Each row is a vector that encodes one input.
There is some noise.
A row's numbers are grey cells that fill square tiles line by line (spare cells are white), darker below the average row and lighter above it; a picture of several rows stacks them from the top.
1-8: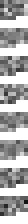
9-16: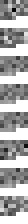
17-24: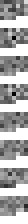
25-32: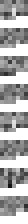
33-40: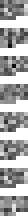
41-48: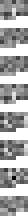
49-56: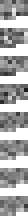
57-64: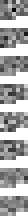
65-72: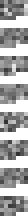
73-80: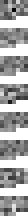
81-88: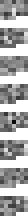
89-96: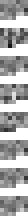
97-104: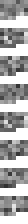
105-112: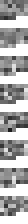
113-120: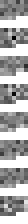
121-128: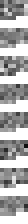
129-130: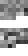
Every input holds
either one of 10 labels, or a point on a 5-point line and a true/false value.
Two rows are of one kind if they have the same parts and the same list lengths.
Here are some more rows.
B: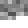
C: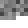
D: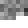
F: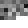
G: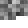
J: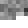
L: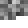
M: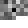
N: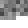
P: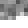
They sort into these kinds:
B, C, D, J, N, P
F, G, L, M

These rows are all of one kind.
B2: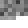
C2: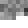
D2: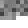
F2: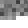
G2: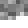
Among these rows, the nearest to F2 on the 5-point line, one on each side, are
D2 and G2.
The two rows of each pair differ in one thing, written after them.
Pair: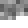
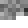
the place on the 5-point line
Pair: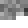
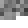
the true/false value
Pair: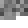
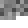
the place on the 5-point line
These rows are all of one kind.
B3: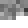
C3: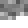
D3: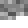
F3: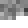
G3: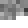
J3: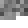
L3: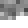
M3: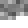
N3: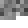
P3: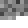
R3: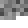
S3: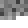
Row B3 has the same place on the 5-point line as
F3, G3 and R3.
